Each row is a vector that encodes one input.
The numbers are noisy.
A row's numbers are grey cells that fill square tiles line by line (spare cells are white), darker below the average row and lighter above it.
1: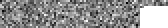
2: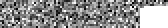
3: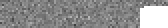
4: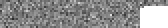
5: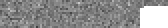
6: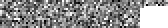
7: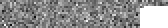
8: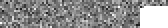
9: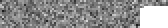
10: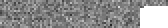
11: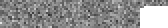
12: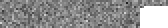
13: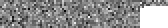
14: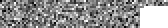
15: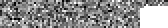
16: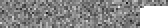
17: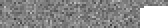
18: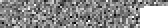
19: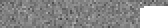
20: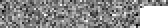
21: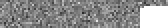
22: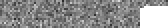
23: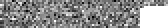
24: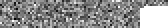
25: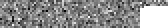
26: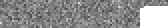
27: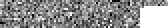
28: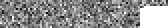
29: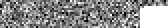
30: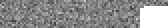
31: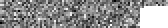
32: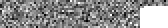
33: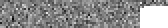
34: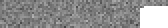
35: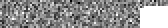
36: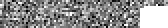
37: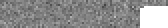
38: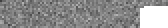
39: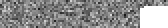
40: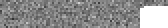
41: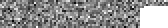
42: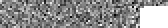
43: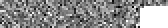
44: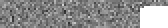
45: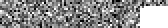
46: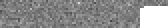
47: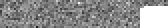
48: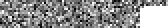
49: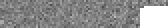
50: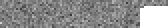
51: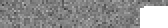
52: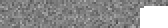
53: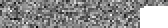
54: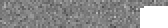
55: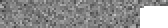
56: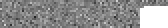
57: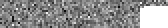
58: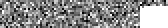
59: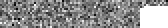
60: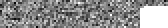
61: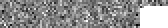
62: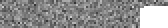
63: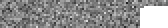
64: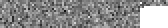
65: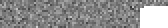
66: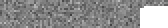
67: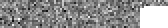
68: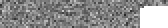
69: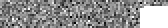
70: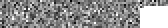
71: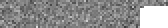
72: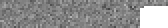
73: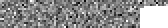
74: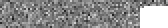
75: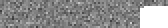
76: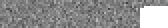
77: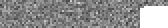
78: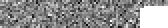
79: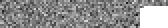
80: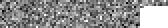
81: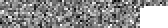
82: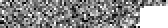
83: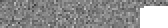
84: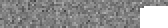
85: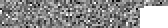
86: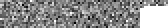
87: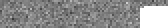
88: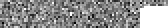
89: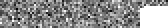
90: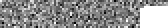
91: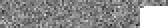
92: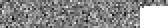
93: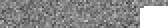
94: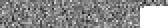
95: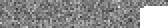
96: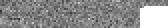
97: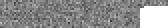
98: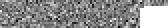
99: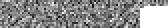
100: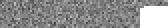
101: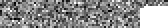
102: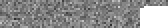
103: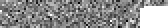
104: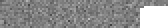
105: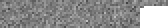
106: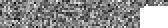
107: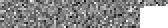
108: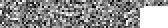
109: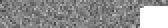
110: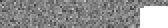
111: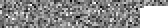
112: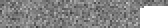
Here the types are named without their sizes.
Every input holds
either a fixed value, or a node of a tree, or four true/false values.
